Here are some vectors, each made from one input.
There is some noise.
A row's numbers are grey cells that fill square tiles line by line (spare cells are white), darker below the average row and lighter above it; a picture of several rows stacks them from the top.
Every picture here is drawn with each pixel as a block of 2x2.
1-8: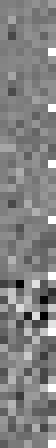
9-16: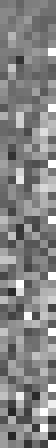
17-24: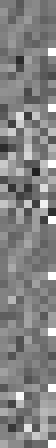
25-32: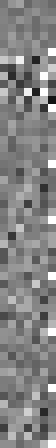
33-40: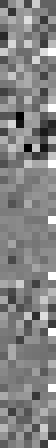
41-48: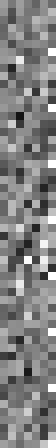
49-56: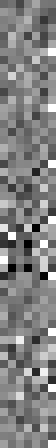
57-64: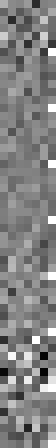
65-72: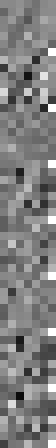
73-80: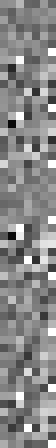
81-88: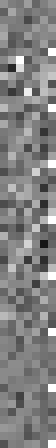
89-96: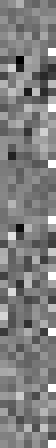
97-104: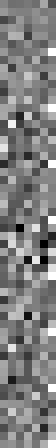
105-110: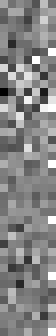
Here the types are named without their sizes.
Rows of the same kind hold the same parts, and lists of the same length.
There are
2 kinds of row.
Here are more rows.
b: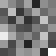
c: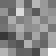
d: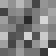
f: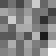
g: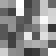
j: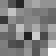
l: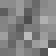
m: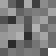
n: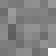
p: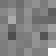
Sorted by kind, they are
b, m
c, d, f, g, j, l, n, p

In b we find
a point on a line and a true/false value.
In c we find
a label and a true/false value.
